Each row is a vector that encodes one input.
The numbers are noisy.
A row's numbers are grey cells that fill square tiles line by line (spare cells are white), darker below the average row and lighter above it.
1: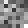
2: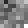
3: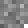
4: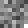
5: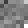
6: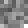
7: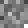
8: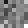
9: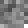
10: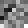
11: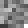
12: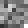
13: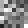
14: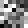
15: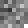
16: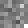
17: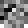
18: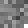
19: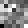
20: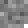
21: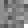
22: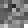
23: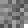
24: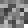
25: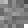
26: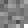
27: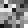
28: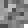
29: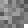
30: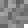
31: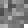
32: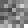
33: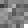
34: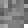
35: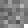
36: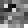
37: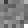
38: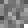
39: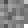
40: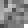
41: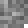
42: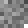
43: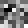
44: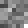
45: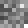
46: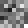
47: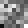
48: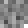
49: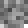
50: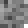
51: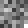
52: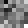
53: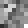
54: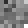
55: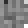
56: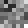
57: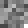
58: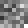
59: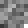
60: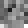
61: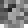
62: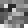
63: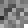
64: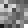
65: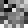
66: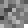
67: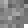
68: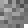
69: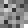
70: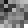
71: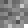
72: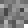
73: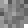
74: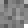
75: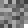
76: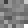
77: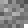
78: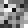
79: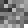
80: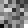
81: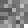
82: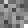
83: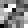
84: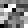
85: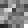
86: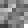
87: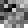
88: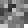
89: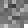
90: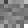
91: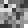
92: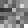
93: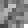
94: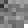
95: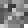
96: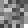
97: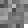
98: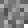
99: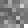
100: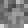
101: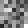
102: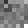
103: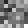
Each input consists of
either a point on a 5-point line, or a point on an 8-point line.
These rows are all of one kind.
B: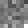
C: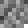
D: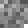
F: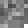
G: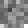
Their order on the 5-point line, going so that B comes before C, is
B, F, G, C, D.
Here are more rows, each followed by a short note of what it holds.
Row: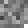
a point on a 5-point line
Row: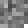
a point on a 5-point line
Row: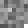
a point on an 8-point line
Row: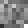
a point on a 5-point line
